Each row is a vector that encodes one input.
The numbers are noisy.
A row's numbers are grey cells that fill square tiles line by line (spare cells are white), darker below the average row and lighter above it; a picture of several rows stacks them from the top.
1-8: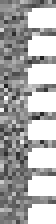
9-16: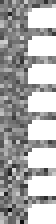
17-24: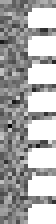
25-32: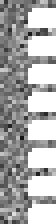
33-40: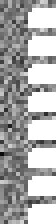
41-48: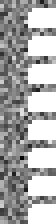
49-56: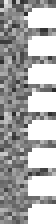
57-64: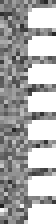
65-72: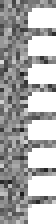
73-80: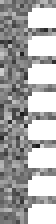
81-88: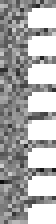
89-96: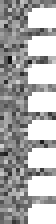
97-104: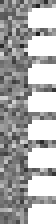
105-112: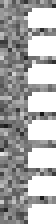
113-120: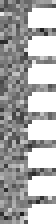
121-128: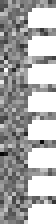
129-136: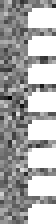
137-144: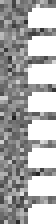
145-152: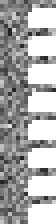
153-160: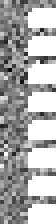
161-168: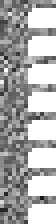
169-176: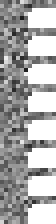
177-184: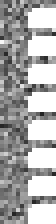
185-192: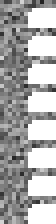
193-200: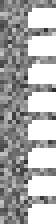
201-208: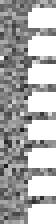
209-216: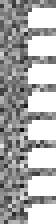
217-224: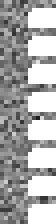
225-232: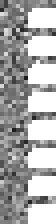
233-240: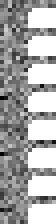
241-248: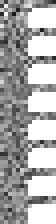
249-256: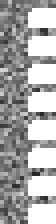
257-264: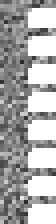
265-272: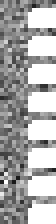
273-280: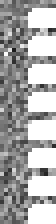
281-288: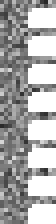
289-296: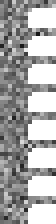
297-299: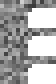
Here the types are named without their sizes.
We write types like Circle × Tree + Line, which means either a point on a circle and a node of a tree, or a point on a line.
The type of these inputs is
Bool × Bool × Bool × Tree + List(Line).
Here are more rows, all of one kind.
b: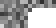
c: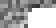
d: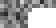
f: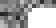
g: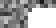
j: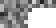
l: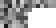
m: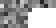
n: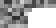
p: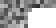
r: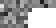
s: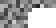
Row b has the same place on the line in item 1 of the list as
d, f and j.
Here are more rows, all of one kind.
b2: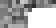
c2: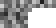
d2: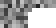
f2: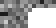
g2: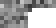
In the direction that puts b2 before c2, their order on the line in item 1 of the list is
g2, b2, d2, c2, f2.
